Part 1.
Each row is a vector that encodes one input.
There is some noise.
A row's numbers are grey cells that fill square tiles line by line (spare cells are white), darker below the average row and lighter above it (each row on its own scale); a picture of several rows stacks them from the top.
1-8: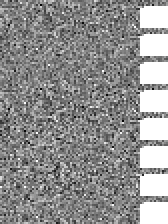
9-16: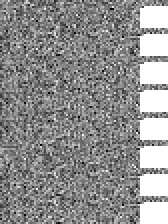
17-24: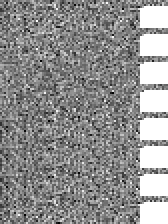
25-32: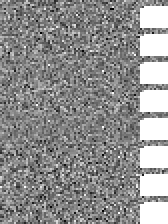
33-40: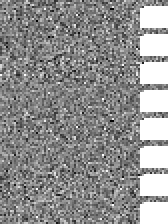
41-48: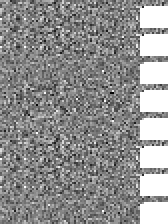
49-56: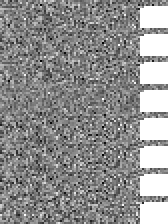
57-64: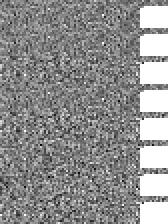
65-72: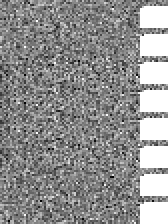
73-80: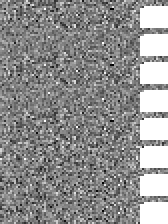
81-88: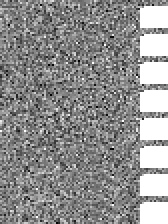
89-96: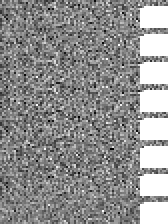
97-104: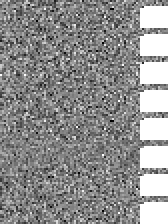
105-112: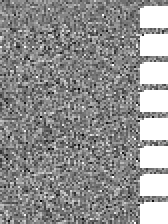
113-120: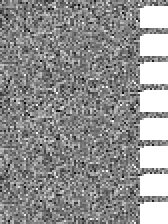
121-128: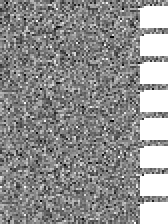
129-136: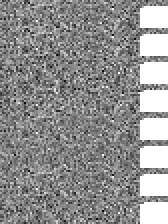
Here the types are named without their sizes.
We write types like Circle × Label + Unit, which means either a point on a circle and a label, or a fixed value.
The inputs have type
Circle.
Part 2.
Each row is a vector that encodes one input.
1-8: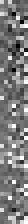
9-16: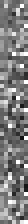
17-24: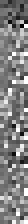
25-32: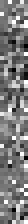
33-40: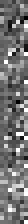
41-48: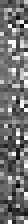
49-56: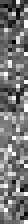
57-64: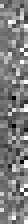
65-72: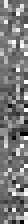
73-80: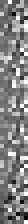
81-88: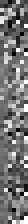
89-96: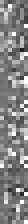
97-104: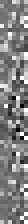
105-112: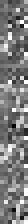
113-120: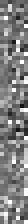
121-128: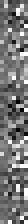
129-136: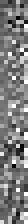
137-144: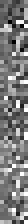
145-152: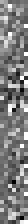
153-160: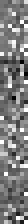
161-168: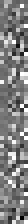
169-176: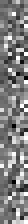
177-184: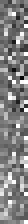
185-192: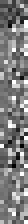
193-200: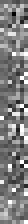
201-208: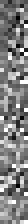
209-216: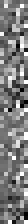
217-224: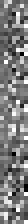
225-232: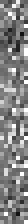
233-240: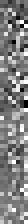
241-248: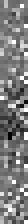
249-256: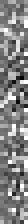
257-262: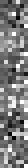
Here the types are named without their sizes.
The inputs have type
Label.
